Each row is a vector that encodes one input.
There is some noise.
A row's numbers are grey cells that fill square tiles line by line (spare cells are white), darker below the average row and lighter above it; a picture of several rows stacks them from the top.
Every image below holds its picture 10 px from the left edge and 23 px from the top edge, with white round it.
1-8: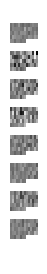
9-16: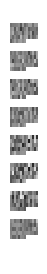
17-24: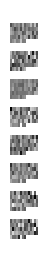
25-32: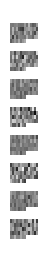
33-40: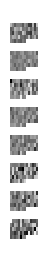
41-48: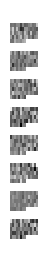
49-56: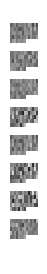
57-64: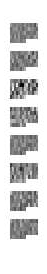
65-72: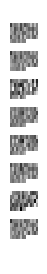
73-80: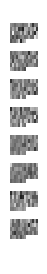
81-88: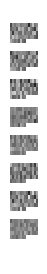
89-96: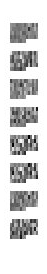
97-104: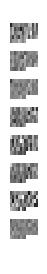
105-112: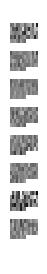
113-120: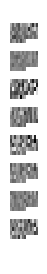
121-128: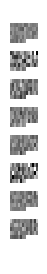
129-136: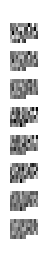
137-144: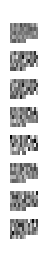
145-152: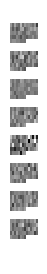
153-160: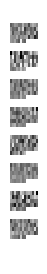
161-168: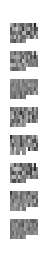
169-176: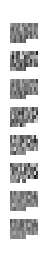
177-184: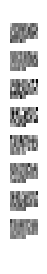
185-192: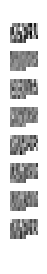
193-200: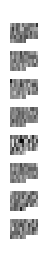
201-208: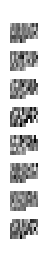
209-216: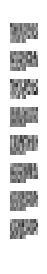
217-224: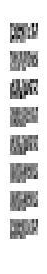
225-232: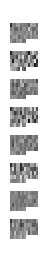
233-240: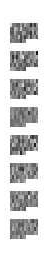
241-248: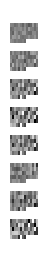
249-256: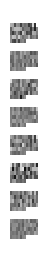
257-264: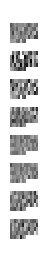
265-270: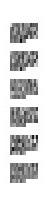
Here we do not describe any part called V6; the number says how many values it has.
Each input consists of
either a point on a 5-point line and a true/false value, or a value of V6.
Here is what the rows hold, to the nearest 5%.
About 55% of them hold a point on a 5-point line and a true/false value. The rest hold a value of V6.
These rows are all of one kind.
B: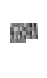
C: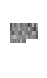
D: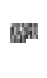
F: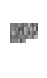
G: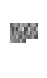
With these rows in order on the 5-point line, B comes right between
C and D.
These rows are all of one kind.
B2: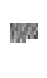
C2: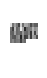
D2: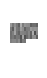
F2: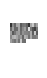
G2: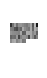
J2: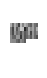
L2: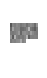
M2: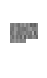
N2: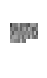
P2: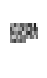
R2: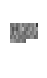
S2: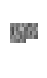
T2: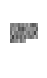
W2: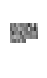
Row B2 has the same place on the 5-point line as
F2, N2, R2 and S2.
